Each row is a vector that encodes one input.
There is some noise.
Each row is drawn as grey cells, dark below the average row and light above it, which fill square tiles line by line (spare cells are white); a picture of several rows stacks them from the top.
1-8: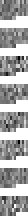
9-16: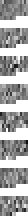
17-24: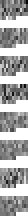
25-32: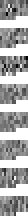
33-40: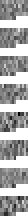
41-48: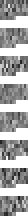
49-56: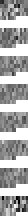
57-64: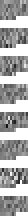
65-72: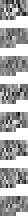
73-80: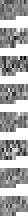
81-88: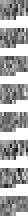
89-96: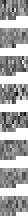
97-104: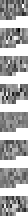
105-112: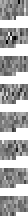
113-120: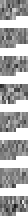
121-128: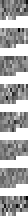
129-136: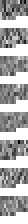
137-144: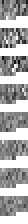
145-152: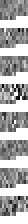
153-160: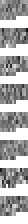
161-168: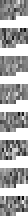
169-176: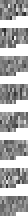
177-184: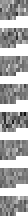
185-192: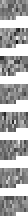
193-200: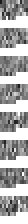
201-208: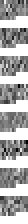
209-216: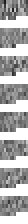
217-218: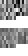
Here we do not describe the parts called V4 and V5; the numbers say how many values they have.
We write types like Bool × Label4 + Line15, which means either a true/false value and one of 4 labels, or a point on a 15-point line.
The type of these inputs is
(Bool × Bool × Bool + Label6) × V4 + V5.
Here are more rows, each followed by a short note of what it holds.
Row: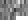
three true/false values and a value of V4
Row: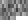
three true/false values and a value of V4
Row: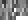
a value of V5
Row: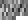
a value of V5
